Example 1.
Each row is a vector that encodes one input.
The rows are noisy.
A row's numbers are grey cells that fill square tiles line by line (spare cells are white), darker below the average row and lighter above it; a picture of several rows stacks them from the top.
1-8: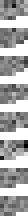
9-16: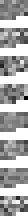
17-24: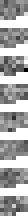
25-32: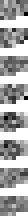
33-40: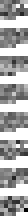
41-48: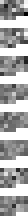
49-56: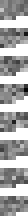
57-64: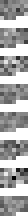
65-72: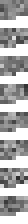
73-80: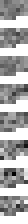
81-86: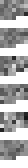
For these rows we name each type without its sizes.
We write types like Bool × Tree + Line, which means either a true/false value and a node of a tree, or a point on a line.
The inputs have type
Bool × Bool × Bool + Unit.
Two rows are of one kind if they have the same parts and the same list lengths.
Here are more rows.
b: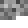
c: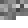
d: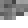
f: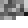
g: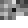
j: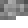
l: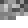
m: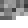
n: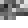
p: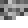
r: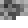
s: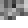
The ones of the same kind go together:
b, c, d, f, g, j, l, m, n, p, r
s

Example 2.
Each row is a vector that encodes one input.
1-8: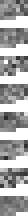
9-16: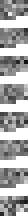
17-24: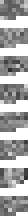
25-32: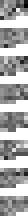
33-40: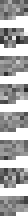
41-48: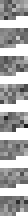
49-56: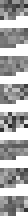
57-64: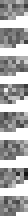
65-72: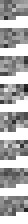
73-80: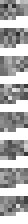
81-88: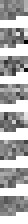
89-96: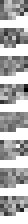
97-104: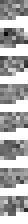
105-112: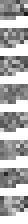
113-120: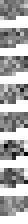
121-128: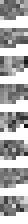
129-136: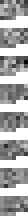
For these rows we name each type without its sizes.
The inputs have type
Label.
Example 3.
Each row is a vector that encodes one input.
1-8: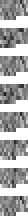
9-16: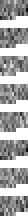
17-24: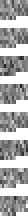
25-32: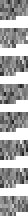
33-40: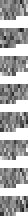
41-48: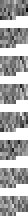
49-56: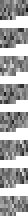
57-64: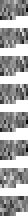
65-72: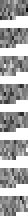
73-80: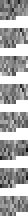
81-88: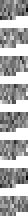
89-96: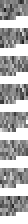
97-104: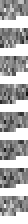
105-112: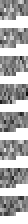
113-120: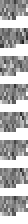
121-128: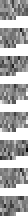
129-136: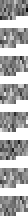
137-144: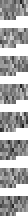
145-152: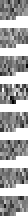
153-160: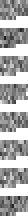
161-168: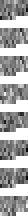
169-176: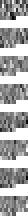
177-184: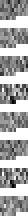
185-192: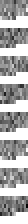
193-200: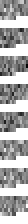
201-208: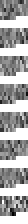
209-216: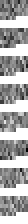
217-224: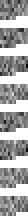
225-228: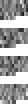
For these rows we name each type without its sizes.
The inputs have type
Bool × Bool × Bool + Unit.
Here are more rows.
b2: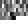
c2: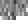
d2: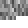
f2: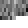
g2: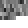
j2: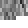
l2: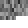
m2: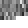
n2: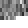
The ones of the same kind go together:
b2
c2, d2, f2, g2, j2, l2, m2, n2

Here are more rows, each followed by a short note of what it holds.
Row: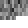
three true/false values
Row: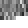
three true/false values
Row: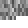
three true/false values
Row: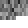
three true/false values
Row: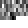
a fixed value
